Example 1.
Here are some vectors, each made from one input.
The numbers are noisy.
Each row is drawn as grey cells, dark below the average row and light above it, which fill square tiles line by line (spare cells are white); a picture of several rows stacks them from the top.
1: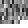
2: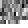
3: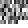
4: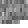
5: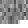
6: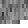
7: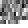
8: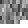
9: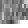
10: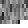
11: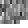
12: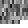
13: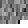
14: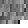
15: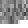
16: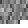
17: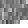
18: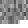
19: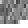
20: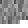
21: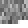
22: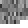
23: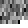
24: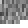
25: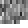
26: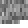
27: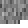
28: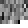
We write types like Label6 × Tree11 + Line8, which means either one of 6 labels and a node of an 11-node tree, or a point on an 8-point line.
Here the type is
Line7.
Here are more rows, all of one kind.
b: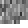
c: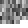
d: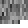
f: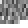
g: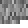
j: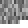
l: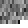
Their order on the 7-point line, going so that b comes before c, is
f, d, l, b, g, j, c.
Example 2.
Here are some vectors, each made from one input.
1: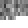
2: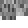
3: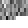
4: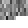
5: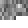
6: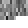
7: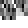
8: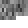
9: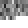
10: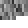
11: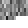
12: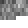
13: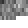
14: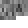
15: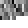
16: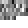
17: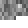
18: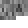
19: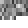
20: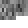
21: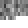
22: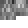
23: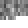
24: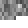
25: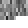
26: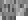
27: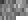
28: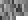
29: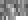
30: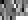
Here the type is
Label6.
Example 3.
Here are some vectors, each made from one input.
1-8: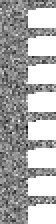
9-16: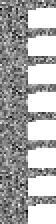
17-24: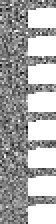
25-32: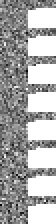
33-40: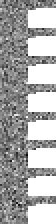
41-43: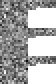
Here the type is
Line9.
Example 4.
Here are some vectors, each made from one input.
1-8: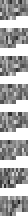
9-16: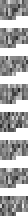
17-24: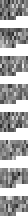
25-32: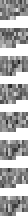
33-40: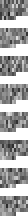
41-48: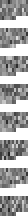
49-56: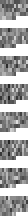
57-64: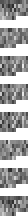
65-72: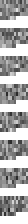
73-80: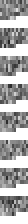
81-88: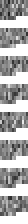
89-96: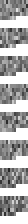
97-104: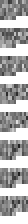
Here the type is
Line19.
